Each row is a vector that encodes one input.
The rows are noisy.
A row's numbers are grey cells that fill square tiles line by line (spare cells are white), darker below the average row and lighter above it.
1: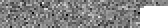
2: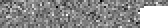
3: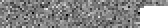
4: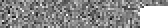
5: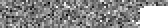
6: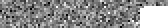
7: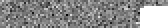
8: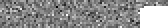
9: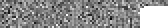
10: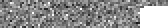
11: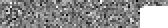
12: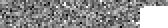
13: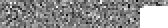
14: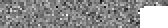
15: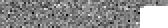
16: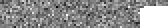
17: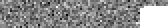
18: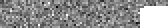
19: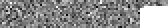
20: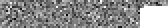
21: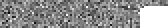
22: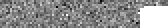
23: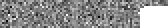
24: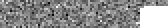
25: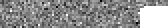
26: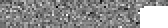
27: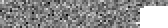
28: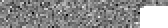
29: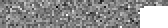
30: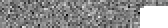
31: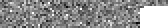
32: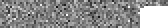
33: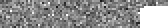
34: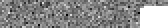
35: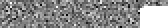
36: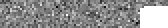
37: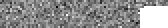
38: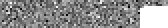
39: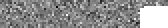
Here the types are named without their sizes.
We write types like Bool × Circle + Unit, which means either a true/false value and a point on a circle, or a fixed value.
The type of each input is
Bool × Line.
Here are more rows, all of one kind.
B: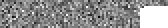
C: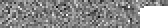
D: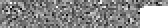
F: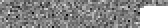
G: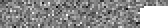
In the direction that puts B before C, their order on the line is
B, C, F, G, D.
